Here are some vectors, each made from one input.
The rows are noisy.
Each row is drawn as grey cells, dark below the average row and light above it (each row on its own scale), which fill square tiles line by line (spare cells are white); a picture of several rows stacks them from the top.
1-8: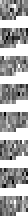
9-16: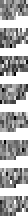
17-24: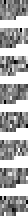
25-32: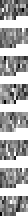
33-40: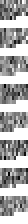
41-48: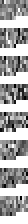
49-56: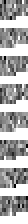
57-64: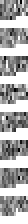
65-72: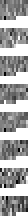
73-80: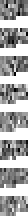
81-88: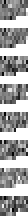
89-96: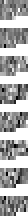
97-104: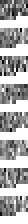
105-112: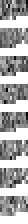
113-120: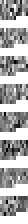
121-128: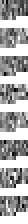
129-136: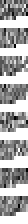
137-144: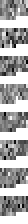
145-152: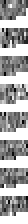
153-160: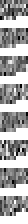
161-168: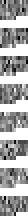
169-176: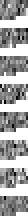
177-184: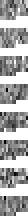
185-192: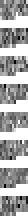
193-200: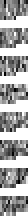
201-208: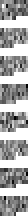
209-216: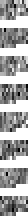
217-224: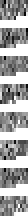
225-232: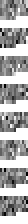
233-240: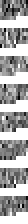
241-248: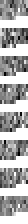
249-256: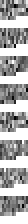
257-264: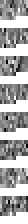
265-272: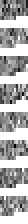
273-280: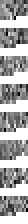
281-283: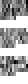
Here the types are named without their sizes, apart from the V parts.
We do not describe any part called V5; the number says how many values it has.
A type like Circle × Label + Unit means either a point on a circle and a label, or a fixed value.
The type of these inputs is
(Bool × Bool × Bool × Bool × Label + Tree) × V5 + Line.
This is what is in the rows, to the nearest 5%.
About 25% of them hold a point on a line. The rest hold a value of V5, together with either a label and four true/false values, or a node of a tree.
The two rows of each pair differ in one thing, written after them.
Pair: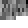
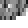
the value of V5
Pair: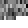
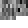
the value of V5
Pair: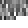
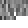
the label
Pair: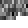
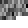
one of the four true/false values
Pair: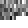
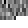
the value of V5
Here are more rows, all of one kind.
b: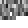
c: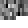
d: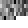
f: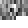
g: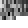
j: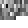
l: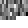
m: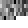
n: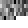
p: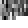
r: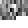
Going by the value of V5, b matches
f, j, l and r.
